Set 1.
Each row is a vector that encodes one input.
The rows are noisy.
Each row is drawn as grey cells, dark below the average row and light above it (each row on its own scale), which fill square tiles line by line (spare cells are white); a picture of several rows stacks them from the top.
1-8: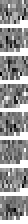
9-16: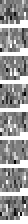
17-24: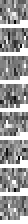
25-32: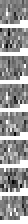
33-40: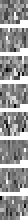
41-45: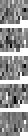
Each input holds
a point on each of two 5-point lines.
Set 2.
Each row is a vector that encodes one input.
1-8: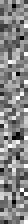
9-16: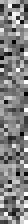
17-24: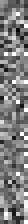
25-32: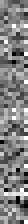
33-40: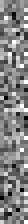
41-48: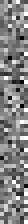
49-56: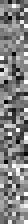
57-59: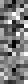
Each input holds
three true/false values.
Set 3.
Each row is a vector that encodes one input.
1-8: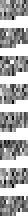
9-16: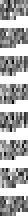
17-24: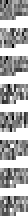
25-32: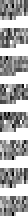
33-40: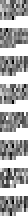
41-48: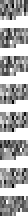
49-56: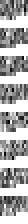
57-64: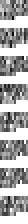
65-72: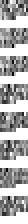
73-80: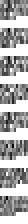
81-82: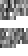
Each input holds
one of 8 labels.
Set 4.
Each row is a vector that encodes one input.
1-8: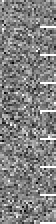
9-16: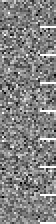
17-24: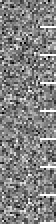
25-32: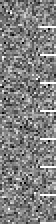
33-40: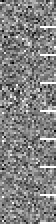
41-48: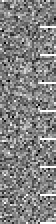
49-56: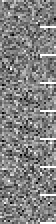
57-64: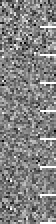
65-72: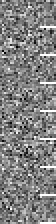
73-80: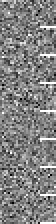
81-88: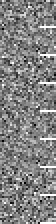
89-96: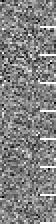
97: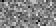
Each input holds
a node of a 14-node tree.
